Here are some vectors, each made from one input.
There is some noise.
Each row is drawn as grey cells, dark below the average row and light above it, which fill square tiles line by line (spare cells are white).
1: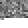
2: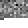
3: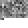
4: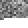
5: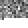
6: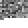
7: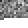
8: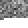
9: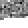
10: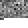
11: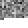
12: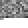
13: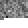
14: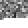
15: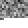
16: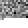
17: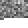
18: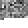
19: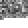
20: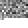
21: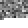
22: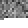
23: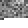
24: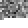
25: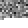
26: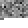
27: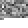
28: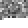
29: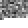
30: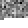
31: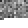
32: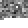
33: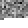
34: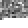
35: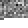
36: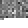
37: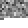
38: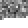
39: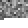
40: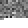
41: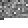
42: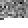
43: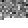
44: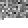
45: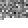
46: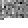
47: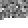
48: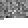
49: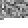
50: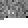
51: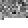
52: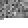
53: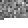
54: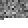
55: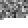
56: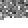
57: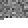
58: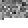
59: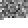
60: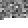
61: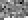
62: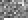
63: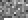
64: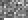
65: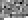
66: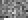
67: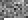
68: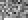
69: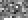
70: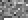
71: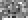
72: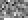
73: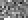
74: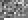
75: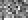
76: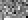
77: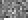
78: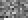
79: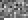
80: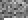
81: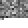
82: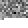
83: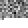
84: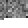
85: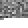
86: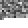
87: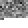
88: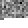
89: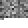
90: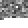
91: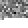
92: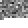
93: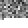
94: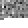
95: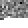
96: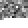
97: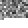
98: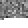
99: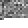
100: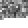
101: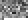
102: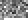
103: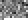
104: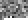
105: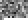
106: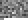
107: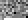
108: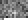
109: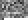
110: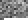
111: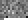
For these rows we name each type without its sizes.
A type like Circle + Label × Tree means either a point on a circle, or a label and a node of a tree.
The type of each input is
(Bool × Circle + Unit) × Label × Line.
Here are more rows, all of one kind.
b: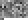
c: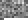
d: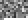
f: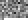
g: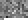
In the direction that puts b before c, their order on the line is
f, b, g, c, d.
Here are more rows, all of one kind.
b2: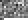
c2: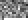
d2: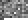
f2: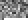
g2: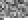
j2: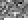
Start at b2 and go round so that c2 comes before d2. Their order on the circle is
b2, j2, c2, d2, g2, f2.
